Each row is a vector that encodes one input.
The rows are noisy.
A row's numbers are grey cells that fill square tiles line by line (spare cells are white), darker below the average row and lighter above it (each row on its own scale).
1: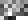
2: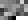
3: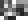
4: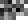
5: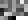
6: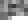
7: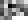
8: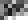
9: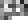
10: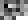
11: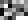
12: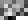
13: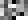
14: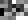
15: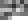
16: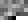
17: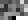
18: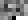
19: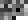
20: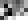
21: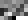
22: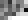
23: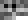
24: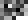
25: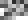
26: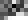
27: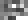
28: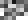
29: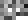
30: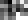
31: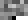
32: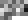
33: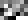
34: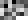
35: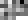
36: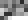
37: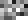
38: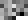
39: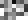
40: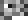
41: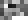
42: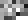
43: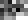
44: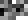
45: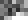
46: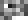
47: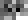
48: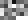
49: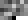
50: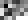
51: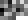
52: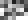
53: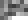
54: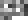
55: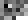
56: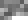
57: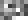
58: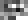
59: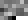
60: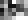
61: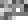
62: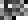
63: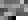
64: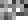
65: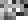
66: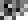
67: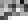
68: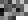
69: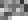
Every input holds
one of 8 labels and a true/false value.
